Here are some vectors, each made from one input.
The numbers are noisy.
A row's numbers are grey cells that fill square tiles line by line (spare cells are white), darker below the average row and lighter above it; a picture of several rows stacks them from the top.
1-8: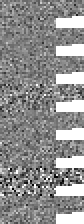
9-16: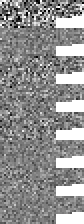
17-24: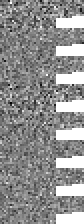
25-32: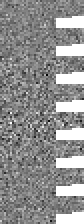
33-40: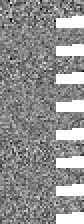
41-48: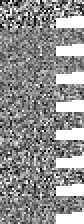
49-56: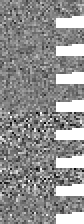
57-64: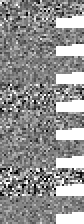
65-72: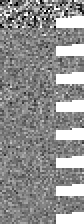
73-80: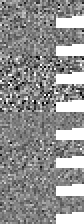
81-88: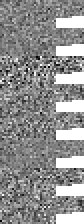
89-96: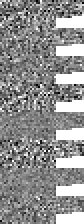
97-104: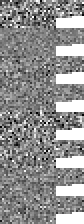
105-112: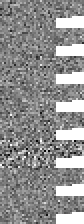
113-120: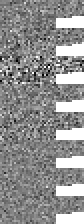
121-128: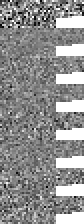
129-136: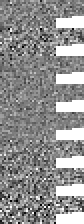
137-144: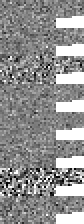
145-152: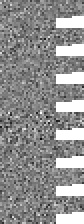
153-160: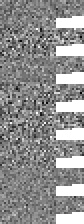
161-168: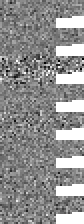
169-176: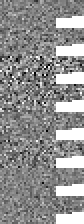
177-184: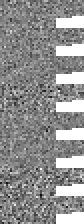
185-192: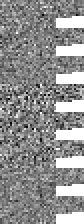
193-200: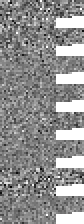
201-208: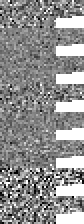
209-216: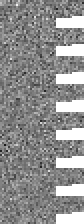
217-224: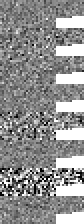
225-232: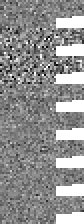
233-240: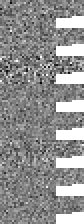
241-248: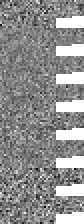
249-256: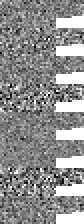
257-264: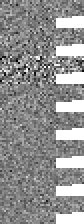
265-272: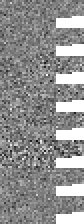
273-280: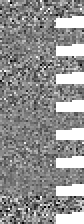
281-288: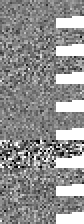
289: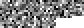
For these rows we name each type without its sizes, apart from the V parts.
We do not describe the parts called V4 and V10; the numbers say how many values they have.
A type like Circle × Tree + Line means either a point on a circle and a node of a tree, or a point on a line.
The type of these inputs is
(Line + V4) × (Line + V10).
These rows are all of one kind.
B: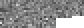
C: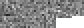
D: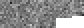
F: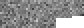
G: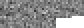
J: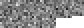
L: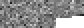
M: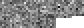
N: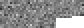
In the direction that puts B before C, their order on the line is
F, D, G, M, B, N, L, J, C.
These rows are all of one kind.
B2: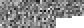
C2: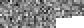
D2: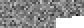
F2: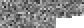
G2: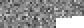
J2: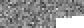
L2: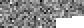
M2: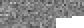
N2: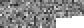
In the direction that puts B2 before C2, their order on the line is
M2, N2, J2, B2, L2, G2, F2, C2, D2.
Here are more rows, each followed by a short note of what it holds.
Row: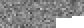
a point on a line and a value of V10
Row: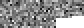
a point on each of two lines
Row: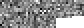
a value of V4 and a value of V10
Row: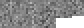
a point on each of two lines
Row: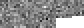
a point on each of two lines
